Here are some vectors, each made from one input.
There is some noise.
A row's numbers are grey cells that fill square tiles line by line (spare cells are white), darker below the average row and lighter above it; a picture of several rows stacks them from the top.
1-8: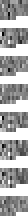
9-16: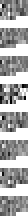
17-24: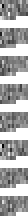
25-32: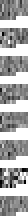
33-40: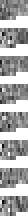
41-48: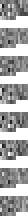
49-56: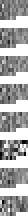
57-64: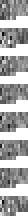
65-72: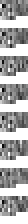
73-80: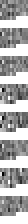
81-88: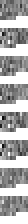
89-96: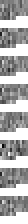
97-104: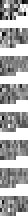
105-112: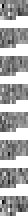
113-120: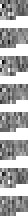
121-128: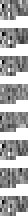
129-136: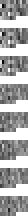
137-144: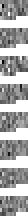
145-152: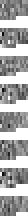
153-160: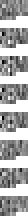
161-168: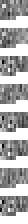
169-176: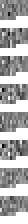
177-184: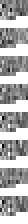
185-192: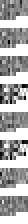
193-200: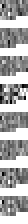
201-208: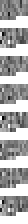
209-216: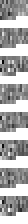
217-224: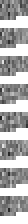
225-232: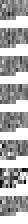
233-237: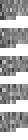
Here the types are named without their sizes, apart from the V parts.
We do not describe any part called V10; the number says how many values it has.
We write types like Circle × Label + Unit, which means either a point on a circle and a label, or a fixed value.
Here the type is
List(Line × V10).
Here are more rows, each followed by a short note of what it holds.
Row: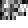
the empty list
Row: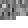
a list of two items
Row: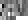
a list of one item
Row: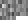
a list of two items
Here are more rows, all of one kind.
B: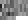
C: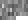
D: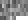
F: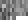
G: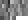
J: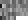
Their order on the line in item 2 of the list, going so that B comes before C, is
B, F, C, G, D, J.
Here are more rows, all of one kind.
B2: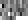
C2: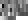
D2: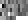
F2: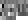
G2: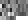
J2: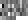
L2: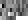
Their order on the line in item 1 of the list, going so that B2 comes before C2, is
G2, D2, L2, B2, J2, F2, C2.
